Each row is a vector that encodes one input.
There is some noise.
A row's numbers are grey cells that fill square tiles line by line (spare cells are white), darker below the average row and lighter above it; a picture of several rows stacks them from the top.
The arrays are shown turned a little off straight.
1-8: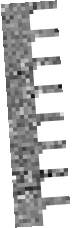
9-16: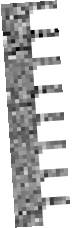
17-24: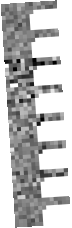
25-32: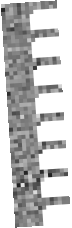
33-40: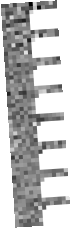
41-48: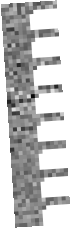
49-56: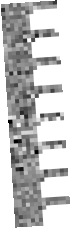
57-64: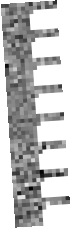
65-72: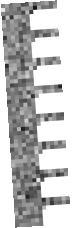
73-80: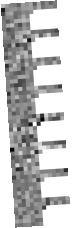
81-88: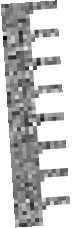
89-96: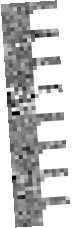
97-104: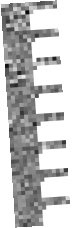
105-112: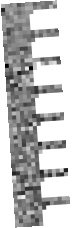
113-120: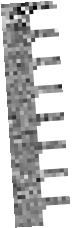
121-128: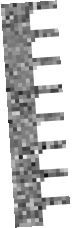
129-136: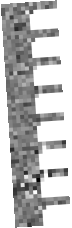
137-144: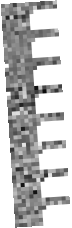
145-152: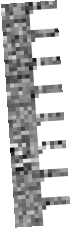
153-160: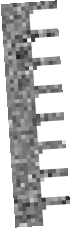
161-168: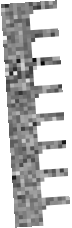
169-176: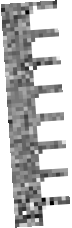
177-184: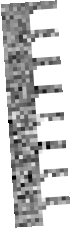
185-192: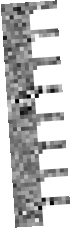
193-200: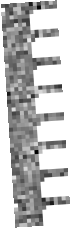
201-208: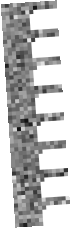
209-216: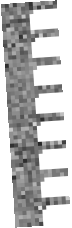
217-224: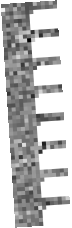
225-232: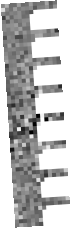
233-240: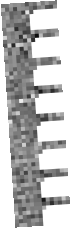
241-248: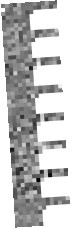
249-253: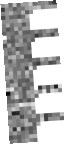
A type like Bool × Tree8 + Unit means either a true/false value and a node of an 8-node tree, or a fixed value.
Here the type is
Circle14 × Tree10.
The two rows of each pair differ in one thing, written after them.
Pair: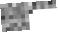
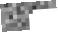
the place on the 14-point circle
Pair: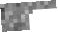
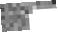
the node of the tree
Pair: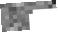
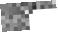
the node of the tree
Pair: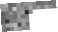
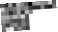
the node of the tree
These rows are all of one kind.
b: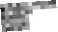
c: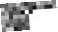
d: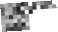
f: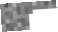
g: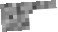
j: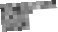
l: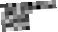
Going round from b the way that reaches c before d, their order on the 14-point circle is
b, l, c, g, f, j, d.
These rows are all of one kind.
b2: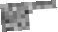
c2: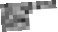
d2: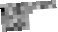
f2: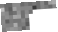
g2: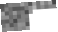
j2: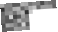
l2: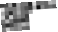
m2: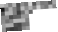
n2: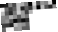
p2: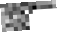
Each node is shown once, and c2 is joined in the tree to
d2, f2 and n2.
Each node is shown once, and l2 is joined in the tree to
p2.
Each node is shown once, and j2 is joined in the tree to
d2 and m2.
